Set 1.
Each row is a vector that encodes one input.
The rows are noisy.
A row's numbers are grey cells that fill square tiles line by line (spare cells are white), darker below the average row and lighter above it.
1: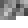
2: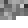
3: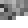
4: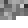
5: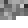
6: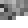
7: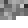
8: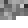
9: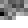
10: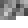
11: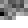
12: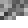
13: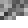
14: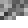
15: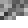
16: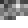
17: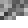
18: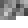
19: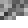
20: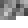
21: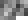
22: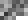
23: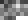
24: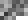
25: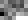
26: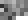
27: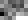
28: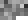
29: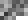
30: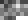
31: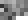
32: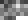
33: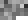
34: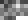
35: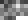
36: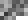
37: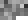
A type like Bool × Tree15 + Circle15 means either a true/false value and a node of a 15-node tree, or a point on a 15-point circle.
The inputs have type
Label6.
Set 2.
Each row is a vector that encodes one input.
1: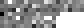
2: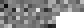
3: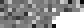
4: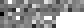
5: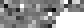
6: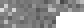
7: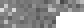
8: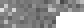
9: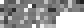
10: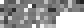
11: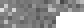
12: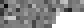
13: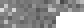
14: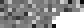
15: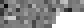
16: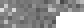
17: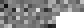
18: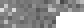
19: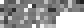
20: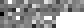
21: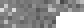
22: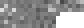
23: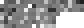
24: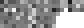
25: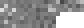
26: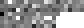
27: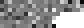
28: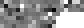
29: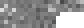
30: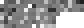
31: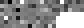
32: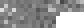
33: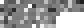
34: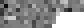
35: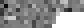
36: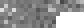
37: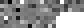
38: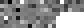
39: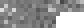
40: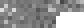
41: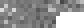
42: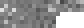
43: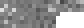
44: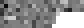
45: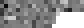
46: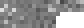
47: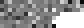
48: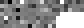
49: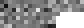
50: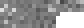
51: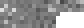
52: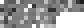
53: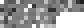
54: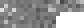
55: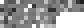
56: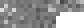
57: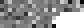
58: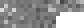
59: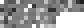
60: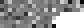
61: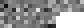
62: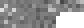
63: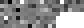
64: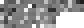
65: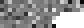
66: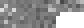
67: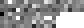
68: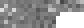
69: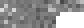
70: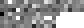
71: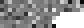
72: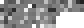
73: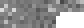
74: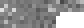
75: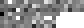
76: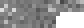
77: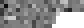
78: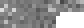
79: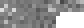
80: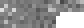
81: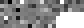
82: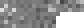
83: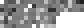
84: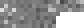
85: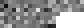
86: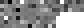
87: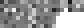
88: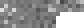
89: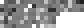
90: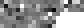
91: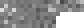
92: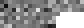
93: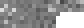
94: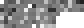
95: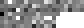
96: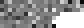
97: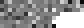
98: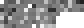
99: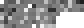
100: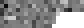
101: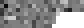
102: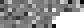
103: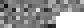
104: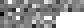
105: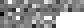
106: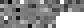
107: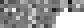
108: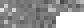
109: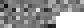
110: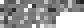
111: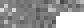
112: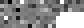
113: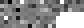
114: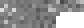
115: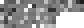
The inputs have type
Label9.
